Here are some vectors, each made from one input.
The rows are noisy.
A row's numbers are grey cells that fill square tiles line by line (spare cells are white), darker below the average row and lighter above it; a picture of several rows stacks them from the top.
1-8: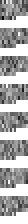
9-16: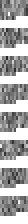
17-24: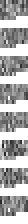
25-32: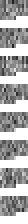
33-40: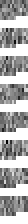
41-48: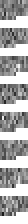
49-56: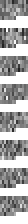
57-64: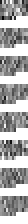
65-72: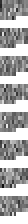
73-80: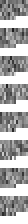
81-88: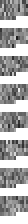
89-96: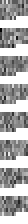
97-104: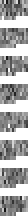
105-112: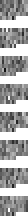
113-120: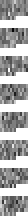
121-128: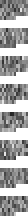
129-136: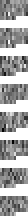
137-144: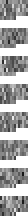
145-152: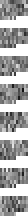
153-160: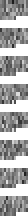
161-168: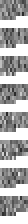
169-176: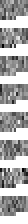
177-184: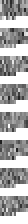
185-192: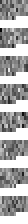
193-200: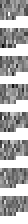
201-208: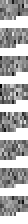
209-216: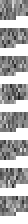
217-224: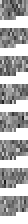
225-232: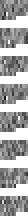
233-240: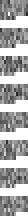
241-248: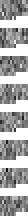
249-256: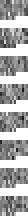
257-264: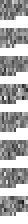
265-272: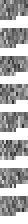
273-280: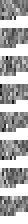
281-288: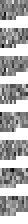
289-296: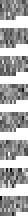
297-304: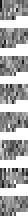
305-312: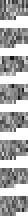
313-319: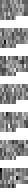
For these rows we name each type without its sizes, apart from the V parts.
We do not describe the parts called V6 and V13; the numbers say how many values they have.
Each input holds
a true/false value and a value of V13, together with either a point on a line, or a value of V6.
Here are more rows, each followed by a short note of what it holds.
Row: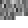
a true/false value, a value of V6 and a value of V13
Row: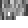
a true/false value, a value of V6 and a value of V13
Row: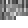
a point on a line, a true/false value and a value of V13
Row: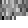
a point on a line, a true/false value and a value of V13
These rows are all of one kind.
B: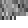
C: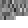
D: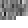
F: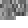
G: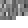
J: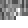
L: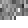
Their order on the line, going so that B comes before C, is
J, L, B, D, G, F, C.
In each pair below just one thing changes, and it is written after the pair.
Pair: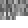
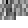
the value of V6
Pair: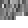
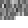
the value of V13
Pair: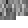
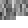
the value of V13
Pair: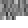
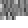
the true/false value
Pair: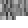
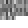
the value of V6
